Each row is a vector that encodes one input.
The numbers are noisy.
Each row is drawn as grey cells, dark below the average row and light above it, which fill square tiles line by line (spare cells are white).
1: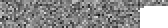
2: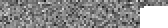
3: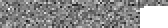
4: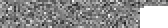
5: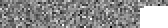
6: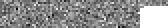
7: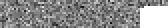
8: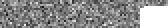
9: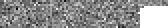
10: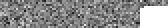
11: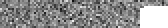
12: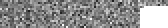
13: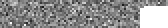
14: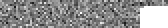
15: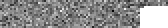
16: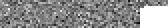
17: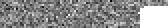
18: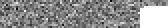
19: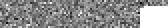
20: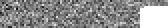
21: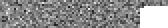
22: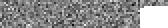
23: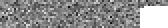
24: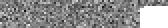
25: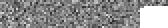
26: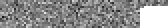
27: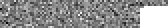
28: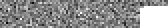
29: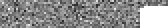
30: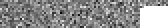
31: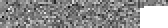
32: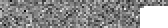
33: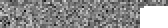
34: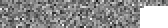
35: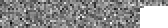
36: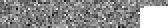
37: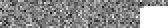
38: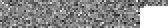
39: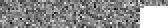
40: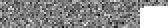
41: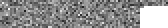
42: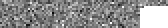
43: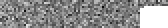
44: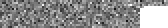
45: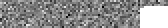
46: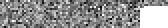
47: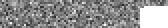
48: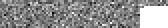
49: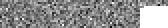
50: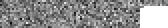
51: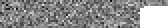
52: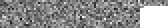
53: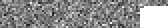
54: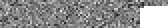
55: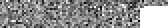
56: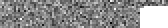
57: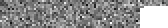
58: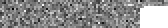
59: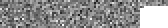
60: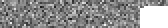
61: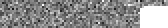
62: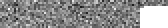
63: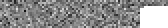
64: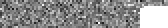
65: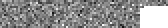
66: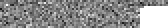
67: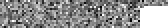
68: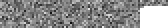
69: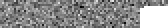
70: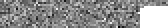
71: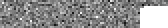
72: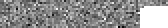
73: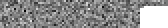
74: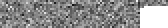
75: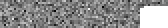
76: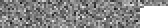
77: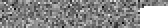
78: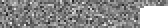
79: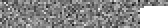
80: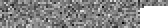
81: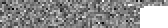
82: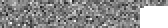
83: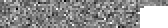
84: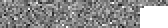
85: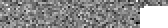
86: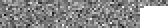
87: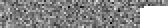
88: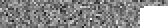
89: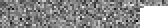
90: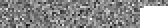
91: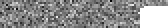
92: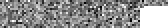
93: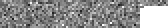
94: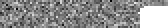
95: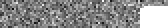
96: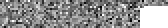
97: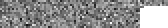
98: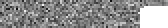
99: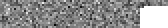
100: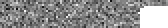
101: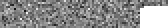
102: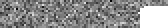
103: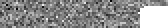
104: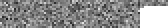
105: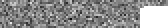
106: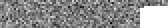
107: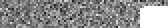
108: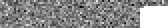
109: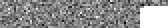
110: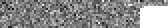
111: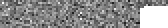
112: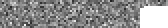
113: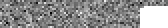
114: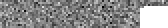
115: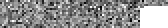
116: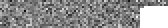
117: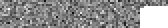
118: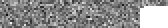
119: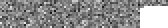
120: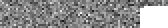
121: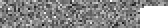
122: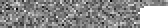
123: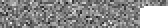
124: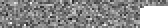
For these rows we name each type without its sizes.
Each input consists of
either a fixed value, or a point on each of two lines, or three true/false values.
